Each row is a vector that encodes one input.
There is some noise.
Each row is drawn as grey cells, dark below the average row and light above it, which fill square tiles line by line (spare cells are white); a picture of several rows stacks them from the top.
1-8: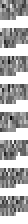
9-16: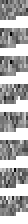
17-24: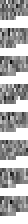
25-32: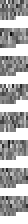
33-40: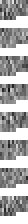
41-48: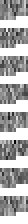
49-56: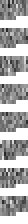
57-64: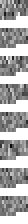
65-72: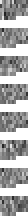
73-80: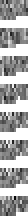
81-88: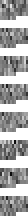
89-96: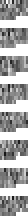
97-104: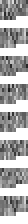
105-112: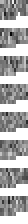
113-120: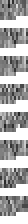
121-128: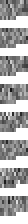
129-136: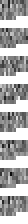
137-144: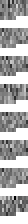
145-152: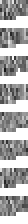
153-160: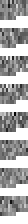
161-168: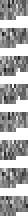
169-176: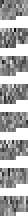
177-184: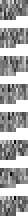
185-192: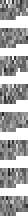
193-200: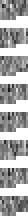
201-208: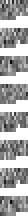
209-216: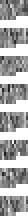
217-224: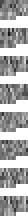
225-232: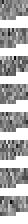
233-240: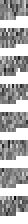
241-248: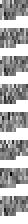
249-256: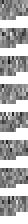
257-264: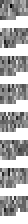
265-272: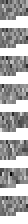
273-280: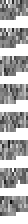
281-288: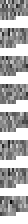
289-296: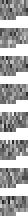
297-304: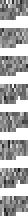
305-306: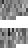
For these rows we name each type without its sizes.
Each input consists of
either a point on a circle, or a label.
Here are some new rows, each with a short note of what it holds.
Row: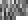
a label
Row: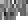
a label
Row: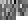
a label
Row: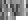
a point on a circle
